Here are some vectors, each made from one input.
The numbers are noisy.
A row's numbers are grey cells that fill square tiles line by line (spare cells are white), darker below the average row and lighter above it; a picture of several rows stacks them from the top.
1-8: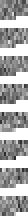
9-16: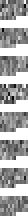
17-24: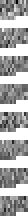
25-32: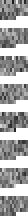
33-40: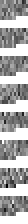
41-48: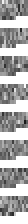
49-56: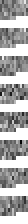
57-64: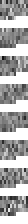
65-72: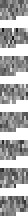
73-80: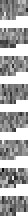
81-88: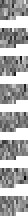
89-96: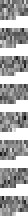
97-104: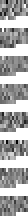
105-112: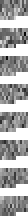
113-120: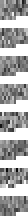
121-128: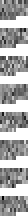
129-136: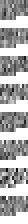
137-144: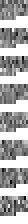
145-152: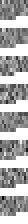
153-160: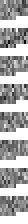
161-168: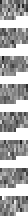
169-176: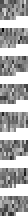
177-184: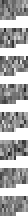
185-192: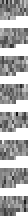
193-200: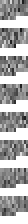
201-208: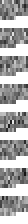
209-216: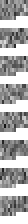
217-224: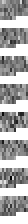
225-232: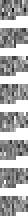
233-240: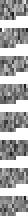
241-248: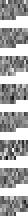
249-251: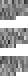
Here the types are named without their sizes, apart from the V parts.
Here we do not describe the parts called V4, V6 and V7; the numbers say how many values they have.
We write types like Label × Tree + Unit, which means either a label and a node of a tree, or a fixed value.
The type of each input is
(Bool × V6 + V4 × V7) × Line × (Tree + Unit).
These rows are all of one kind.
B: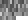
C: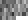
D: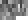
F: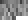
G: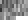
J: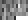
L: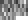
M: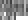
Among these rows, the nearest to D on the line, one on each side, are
C and G.
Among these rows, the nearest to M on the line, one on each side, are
J and L.
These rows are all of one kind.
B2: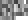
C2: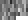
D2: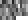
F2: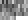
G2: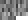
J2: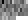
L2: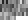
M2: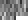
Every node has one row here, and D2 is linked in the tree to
L2.
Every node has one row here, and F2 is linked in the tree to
C2, J2 and L2.
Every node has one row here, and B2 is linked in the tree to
J2.
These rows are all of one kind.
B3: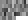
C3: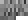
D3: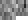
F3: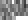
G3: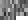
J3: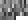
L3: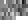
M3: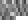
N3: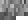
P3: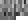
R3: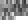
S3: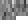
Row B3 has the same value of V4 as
G3 and L3.
